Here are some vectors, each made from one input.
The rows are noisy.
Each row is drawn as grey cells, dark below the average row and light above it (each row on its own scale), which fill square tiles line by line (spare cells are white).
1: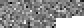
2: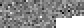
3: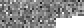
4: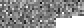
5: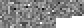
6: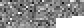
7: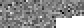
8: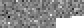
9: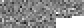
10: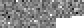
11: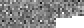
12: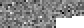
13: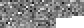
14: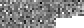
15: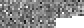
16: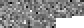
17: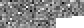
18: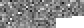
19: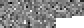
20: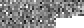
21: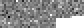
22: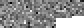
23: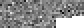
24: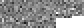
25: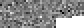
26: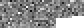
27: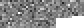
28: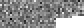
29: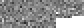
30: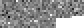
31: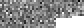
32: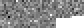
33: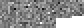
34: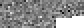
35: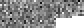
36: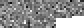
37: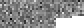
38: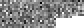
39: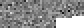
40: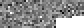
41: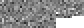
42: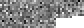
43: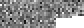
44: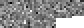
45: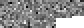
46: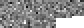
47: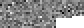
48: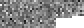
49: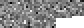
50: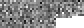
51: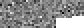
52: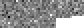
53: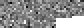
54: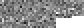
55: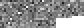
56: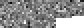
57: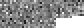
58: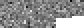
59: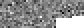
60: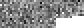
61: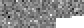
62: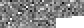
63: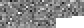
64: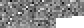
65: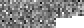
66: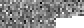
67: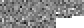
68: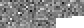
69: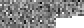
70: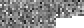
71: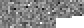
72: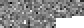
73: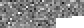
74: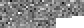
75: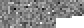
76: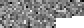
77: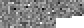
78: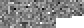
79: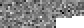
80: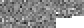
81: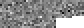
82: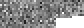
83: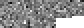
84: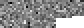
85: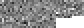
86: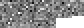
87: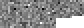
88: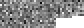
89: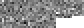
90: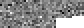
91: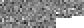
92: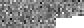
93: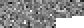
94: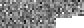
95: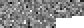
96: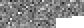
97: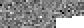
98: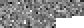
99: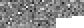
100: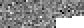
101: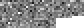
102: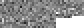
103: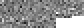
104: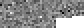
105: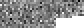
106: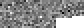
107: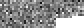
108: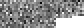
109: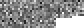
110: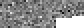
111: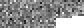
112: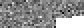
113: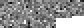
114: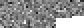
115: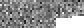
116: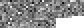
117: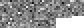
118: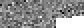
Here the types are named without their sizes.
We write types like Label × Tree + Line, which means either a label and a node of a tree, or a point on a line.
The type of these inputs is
Label.
